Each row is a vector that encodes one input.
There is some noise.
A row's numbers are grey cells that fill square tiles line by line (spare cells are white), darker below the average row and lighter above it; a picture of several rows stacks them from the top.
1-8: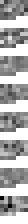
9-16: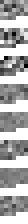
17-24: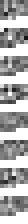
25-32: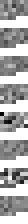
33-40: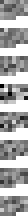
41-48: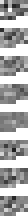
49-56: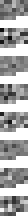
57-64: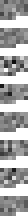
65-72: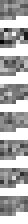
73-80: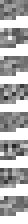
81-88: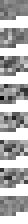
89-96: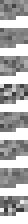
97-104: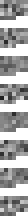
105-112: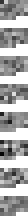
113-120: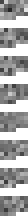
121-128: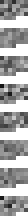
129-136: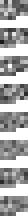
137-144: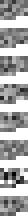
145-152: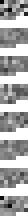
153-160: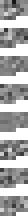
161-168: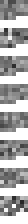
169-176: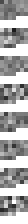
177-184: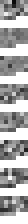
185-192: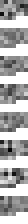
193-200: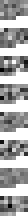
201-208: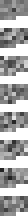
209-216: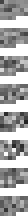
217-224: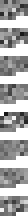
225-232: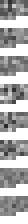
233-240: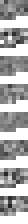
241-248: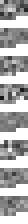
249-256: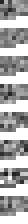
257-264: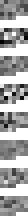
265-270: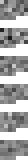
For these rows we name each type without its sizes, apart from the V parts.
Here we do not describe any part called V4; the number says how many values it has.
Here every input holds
a node of a tree, together with either a label, or four true/false values and a value of V4.
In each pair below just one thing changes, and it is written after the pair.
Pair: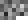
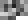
the value of V4
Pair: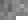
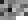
one of the four true/false values
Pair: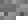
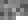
one of the four true/false values
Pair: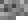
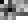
the value of V4
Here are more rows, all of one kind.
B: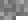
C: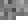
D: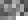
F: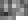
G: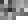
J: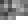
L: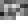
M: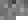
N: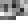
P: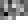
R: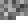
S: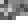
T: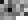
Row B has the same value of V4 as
L, P and T.
